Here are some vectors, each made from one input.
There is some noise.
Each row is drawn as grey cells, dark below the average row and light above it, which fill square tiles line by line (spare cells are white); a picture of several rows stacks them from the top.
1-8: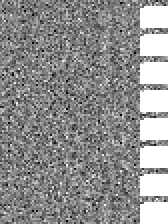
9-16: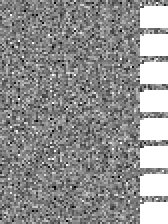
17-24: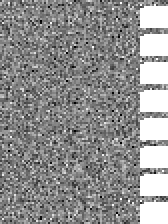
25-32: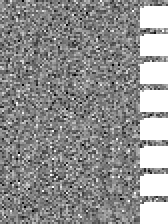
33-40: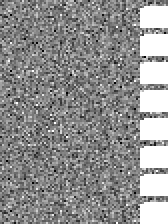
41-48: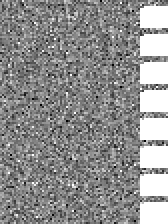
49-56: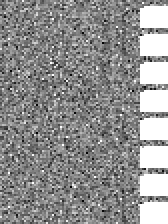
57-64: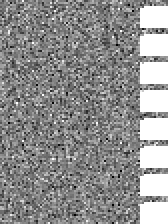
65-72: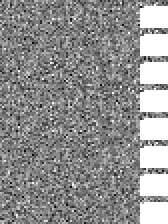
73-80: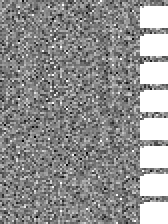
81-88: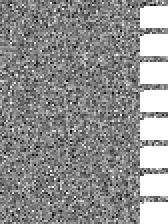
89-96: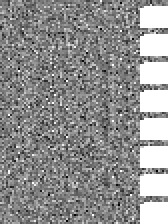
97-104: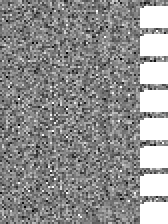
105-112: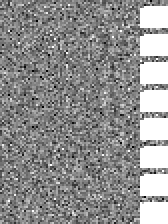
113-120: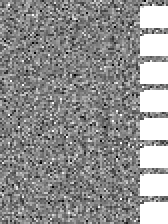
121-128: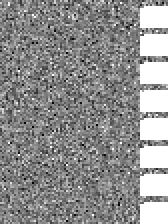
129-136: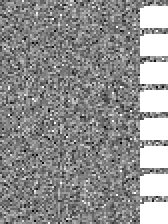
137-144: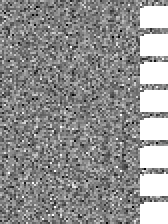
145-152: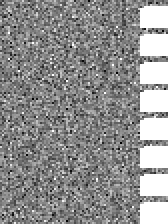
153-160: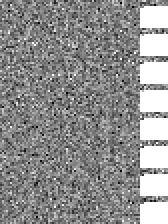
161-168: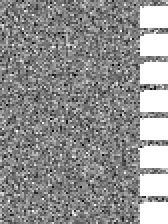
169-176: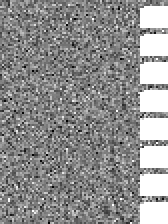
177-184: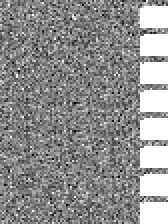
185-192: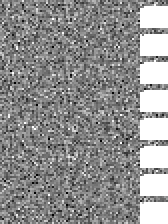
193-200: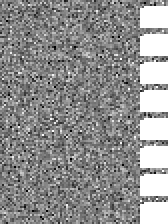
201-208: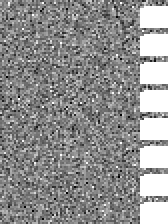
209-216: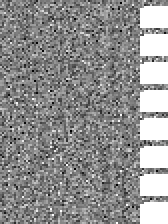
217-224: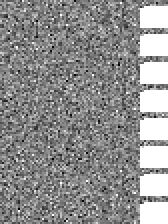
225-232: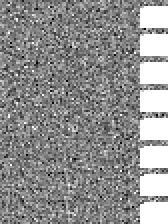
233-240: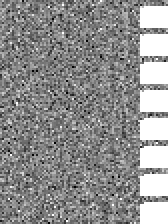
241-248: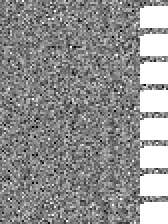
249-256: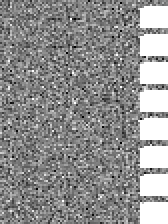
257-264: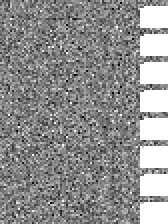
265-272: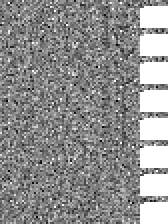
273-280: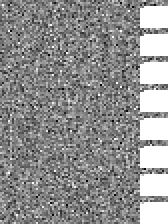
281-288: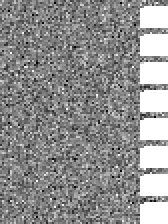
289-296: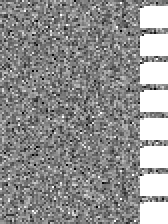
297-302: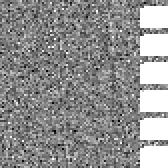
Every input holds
one of 4 labels, together with either a point on an 11-point circle, or a point on a 17-point circle.
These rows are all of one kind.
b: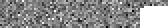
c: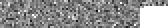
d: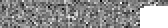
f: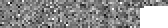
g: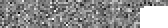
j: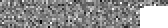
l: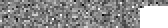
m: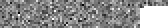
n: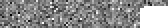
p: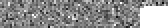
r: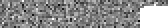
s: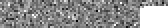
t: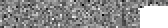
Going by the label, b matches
f, g, m and n.
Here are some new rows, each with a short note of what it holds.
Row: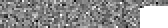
a point on an 11-point circle and one of 4 labels
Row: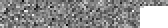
a point on a 17-point circle and one of 4 labels
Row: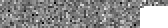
a point on a 17-point circle and one of 4 labels
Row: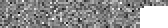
a point on an 11-point circle and one of 4 labels
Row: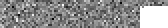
a point on a 17-point circle and one of 4 labels
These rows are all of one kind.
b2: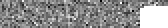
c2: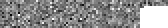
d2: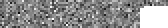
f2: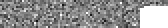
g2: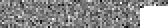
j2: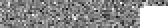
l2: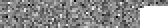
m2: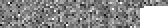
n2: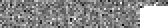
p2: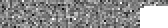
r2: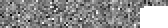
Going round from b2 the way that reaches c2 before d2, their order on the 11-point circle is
b2, f2, g2, m2, l2, j2, n2, c2, r2, d2, p2.
